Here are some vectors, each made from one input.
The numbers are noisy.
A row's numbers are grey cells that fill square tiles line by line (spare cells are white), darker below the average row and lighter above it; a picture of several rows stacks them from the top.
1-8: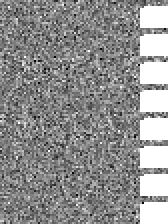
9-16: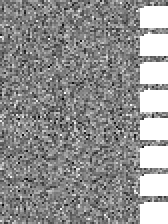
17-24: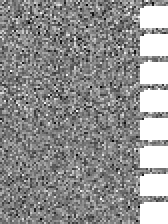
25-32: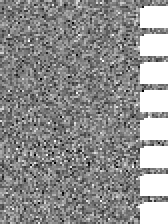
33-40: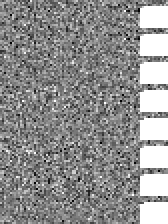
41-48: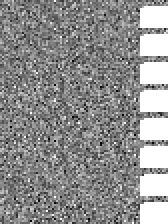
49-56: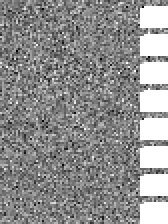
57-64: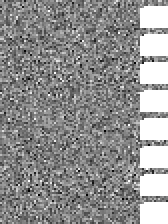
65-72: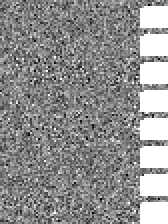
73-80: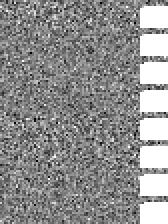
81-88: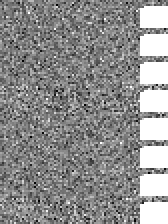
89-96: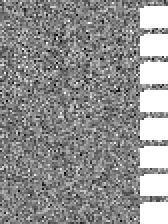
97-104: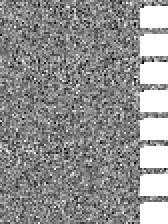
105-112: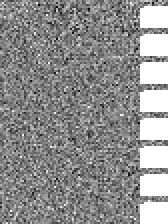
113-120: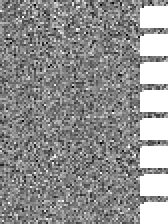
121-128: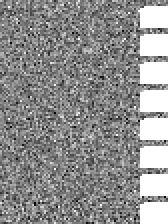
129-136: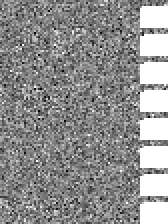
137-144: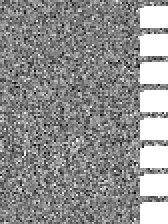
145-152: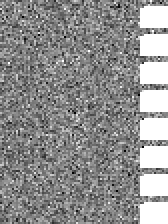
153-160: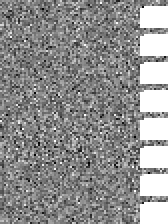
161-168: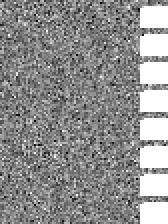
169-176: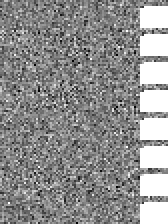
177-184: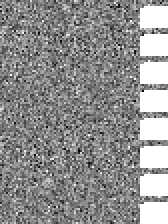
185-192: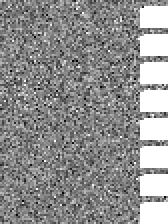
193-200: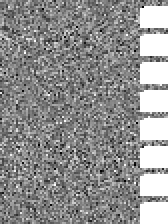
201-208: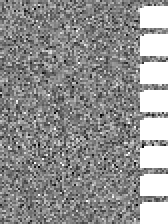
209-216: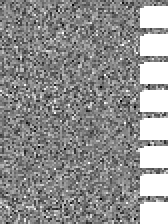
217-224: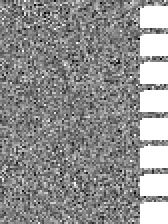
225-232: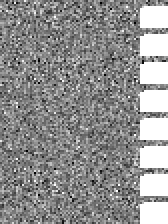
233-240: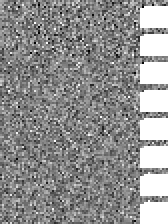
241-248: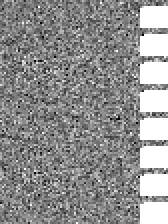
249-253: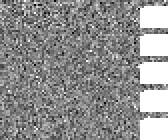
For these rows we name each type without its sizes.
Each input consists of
a label, together with either three true/false values, or a list of points on a line.
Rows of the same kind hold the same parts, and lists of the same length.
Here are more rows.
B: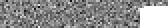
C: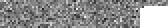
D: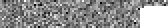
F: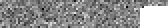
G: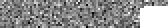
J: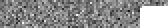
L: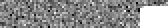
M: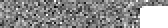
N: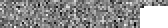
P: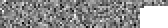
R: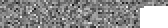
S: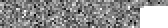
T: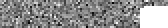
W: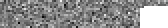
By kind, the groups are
B, W
C, F, J
D, G, M, N, P, S, T
L
R

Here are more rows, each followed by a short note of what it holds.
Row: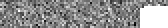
a label and three true/false values
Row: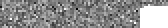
a label, together with a list of two items
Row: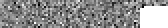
a label and three true/false values
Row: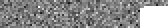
a label, together with a list of three items
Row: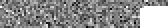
a label and three true/false values
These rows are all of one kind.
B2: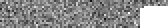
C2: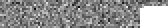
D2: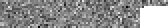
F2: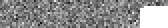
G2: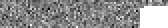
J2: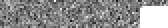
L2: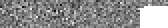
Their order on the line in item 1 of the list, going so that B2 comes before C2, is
J2, G2, F2, D2, L2, B2, C2.
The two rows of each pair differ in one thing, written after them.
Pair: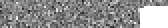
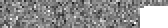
the place on the line in item 1 of the list
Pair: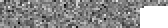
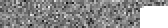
the label
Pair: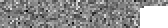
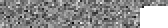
the place on the line in item 1 of the list
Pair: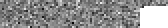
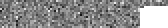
the label
